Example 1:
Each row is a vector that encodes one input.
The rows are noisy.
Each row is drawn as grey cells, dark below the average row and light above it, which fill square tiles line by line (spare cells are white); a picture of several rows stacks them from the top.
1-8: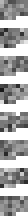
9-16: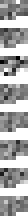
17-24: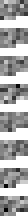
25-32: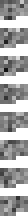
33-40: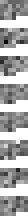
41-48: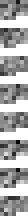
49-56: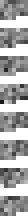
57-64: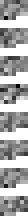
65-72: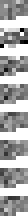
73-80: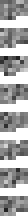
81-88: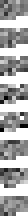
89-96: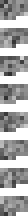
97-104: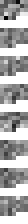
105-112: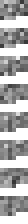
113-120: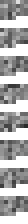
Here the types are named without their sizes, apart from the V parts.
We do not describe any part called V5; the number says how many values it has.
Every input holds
either a point on a line and a true/false value, or a value of V5.
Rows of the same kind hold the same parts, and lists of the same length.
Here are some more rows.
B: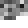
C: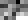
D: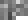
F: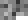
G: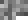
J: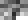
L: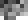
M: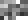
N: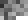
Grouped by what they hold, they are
B, D, G, L, M, N
C, F, J

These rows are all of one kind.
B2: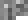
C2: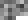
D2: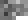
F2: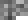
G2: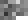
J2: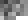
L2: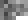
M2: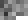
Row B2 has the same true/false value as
C2 and F2.
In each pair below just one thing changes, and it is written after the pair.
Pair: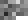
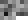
the place on the line
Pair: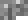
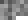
the place on the line
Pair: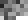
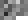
the place on the line
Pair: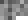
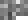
the place on the line
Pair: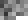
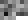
the place on the line
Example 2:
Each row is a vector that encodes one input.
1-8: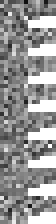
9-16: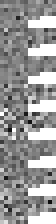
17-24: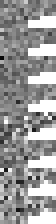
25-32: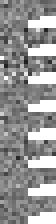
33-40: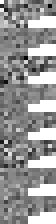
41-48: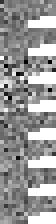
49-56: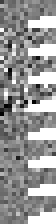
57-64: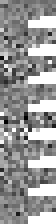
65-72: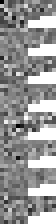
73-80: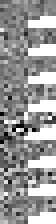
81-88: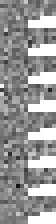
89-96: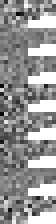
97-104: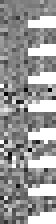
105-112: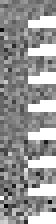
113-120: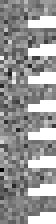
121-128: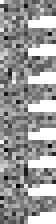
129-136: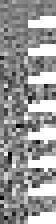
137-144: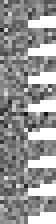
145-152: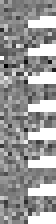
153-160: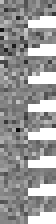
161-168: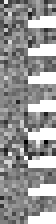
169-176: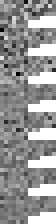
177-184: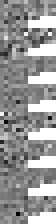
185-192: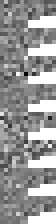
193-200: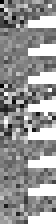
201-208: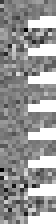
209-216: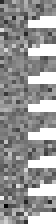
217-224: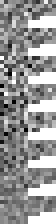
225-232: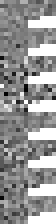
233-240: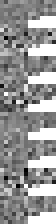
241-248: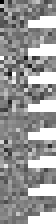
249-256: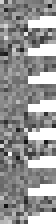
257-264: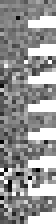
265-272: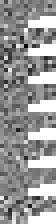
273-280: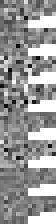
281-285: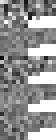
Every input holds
either a point on a 5-point line, or a list of up to two points on an 11-point line.
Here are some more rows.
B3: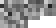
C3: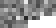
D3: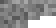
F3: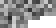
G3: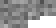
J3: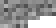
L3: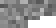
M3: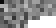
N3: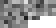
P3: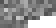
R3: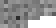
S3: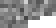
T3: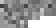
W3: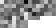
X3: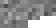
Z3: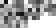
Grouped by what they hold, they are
B3, C3, L3, P3, S3, T3, X3
D3, G3, J3, M3, N3, R3
F3, W3
Z3

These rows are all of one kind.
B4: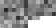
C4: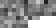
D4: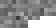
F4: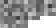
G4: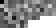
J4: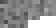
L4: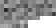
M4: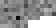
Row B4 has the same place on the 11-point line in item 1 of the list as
C4 and L4.
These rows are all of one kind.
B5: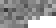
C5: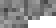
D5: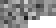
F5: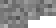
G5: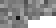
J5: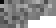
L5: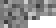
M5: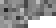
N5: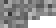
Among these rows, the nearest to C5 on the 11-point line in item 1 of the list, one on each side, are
F5 and M5.
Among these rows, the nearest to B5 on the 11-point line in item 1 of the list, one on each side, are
J5 and N5.
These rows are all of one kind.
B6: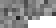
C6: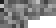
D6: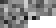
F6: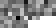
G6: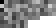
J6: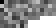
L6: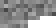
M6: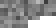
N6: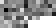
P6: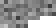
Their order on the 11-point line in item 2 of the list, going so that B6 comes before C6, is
L6, N6, B6, M6, J6, F6, P6, C6, D6, G6.
